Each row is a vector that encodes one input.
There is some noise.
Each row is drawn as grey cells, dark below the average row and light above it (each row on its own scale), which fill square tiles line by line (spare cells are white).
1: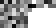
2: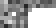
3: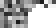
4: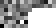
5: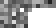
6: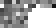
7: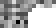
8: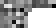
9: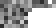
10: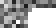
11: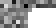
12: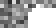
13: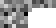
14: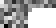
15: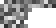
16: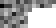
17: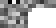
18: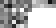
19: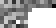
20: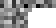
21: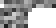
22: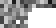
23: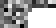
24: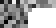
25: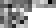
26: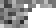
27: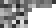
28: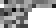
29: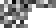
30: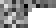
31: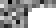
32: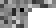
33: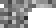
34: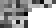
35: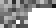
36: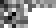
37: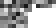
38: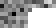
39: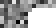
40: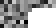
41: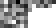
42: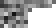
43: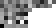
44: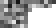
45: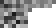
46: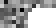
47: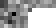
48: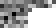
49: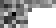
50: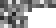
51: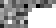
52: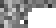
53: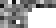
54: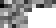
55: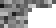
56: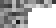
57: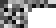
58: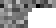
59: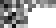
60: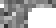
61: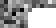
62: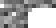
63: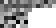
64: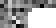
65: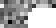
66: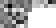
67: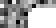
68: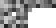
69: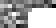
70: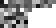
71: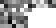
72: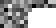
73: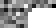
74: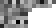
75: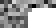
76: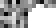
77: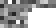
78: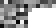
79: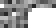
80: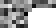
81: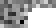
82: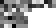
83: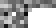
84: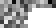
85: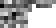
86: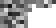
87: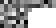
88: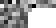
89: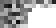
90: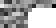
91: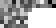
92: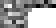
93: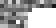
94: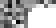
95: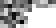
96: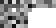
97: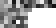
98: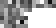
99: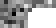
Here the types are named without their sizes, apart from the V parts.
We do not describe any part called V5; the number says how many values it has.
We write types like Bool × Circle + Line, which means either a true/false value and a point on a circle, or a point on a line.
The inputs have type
(Bool × Bool × Bool + V5) × Tree.
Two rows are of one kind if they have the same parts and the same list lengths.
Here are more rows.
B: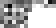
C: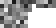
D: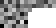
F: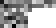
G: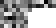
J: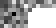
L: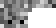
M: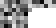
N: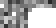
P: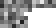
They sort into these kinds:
B, D, G, J, L, N
C, F, M, P

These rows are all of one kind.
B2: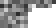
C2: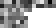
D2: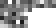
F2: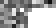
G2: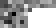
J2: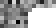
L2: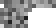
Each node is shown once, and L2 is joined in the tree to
B2 and G2.
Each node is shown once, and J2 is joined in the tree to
C2.
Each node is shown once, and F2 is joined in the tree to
B2 and D2.
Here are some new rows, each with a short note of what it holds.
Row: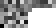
a node of a tree and three true/false values
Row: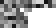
a node of a tree and a value of V5
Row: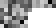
a node of a tree and three true/false values
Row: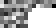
a node of a tree and three true/false values
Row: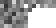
a node of a tree and a value of V5
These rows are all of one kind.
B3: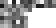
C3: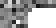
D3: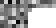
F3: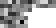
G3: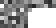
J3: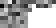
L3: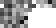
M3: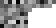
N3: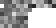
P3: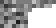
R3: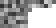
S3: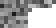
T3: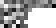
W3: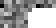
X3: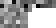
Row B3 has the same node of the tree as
J3, L3, N3 and P3.
